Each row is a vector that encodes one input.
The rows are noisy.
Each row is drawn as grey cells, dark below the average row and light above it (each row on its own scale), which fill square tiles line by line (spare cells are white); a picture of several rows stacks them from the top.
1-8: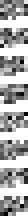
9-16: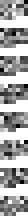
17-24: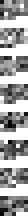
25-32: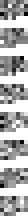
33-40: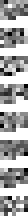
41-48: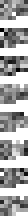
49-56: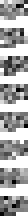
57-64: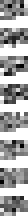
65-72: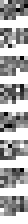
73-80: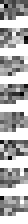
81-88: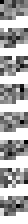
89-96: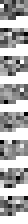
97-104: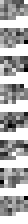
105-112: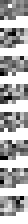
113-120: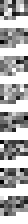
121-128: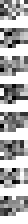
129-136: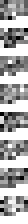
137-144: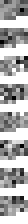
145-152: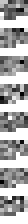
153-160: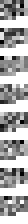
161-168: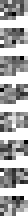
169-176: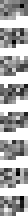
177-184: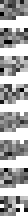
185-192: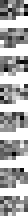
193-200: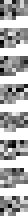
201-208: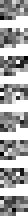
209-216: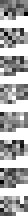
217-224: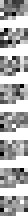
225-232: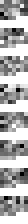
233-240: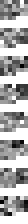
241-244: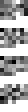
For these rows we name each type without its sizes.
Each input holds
a label, together with either a label, or a node of a tree.
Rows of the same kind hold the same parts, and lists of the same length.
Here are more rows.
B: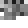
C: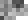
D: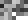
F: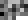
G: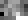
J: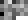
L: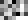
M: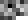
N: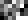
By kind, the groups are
B, C, J, L, M
D, F, G, N

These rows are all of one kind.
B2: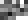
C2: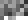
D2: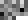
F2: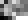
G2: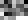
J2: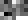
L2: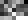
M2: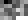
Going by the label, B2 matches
G2 and J2.
